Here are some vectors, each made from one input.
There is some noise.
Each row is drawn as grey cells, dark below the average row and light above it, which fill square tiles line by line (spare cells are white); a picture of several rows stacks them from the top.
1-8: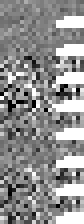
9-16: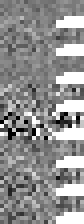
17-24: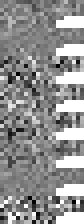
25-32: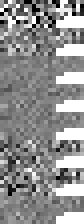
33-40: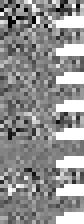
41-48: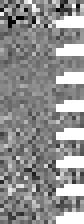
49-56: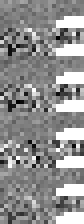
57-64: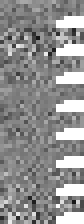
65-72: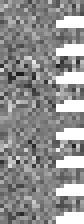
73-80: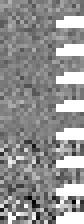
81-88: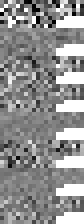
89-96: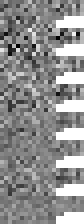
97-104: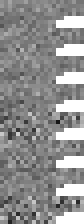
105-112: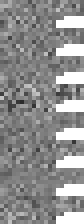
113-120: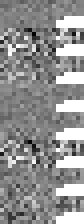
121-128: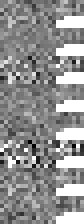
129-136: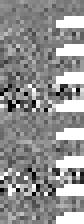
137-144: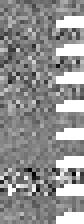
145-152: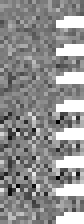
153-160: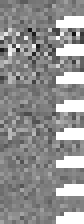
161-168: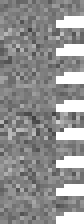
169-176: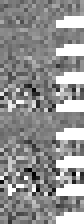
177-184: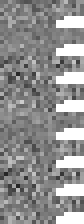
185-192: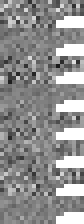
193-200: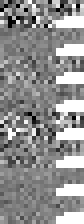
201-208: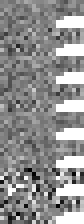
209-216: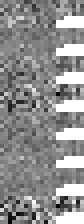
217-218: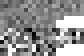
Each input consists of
a true/false value, together with a list of up to two points on a 19-point line.
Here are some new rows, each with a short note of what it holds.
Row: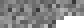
a true/false value, together with the empty list
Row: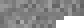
a true/false value, together with a list of two items
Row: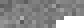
a true/false value, together with a list of two items
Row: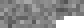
a true/false value, together with a list of two items
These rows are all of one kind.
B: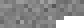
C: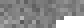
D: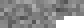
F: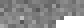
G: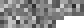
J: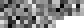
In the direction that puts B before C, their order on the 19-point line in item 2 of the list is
G, D, B, C, J, F.
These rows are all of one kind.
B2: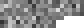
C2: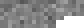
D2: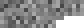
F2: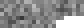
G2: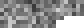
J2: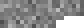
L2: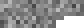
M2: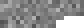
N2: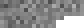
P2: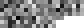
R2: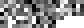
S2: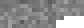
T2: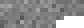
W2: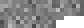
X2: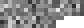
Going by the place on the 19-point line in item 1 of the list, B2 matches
G2, P2, T2 and X2.
